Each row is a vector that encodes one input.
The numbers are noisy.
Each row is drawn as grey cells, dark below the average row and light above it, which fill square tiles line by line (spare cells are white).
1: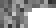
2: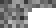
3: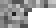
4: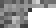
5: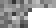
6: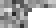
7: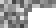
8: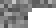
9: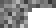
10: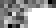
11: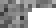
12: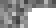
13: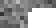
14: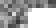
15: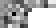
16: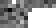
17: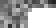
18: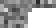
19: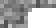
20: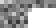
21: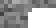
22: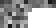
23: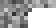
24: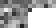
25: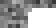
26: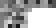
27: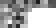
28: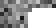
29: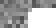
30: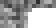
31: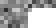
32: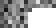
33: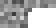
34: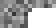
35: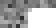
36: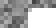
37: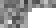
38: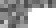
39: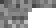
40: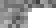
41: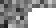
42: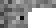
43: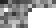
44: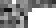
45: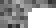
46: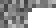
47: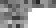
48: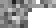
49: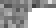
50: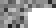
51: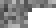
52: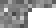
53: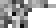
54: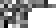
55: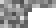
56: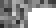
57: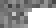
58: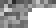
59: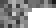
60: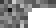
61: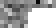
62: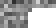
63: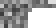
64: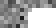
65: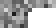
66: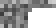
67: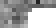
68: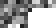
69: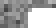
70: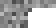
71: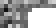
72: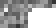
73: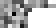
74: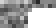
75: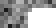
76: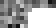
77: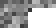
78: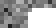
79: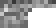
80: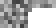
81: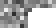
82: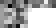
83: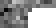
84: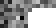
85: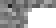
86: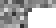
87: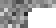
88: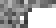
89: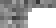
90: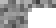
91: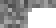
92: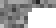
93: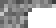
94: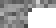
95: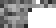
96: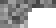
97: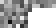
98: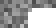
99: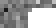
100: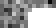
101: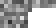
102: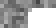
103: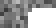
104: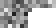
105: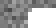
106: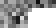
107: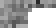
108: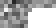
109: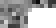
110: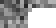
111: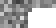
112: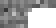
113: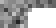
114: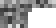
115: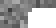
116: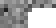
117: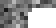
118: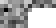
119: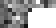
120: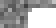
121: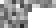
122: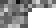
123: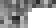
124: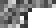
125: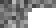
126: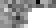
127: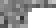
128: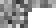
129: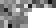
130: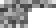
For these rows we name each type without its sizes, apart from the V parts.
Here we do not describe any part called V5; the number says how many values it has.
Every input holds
a point on a circle, a true/false value and a value of V5, together with either a fixed value, or a node of a tree.
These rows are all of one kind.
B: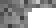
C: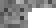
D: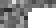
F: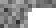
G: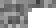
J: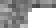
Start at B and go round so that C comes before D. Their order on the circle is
B, J, C, F, D, G.
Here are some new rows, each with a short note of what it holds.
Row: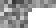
a point on a circle, a true/false value and a value of V5
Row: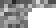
a point on a circle, a true/false value and a value of V5
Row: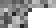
a point on a circle, a true/false value and a value of V5
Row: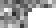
a point on a circle, a true/false value and a value of V5
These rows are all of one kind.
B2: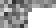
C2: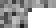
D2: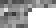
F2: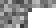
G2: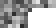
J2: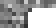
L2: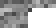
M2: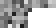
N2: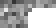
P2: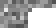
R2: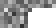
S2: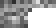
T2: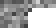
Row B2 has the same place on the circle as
D2, L2 and M2.
